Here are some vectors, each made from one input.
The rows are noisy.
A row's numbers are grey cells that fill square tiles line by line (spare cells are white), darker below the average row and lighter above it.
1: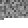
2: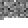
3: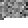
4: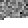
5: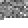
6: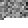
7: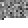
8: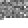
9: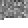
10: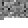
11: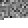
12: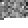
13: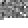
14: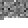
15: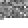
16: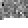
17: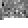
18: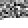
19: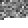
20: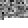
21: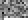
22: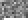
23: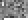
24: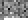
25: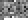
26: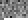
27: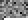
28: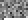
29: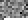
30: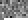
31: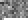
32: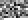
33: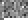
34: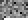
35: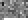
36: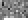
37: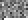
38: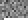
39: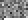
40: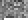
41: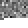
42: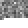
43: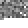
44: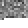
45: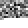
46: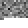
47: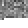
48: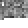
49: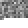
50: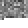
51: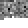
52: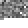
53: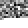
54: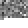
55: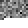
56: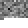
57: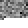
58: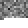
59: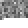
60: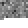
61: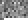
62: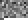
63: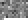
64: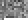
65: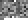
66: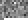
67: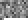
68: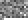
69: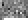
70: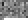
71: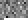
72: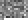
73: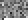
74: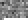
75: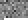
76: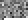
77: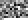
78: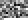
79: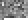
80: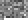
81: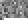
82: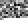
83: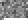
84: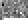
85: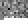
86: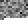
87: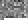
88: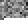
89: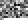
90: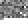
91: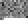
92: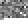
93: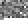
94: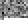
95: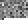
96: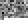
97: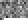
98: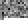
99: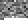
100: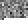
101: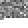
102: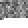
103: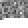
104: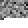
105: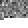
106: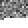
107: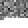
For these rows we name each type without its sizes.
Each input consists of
a list of points on a line.
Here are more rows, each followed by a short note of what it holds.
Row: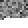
a list of two items
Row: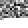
the empty list
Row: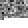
a list of one item
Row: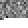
a list of two items
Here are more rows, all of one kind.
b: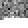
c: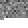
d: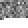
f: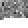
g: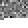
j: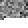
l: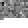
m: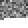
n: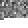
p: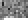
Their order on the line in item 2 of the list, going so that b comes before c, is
b, f, j, p, c, l, g, m, n, d.
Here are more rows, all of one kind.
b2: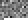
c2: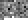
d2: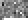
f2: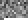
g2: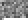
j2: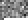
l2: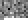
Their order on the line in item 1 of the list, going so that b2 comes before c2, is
j2, b2, f2, g2, d2, l2, c2.
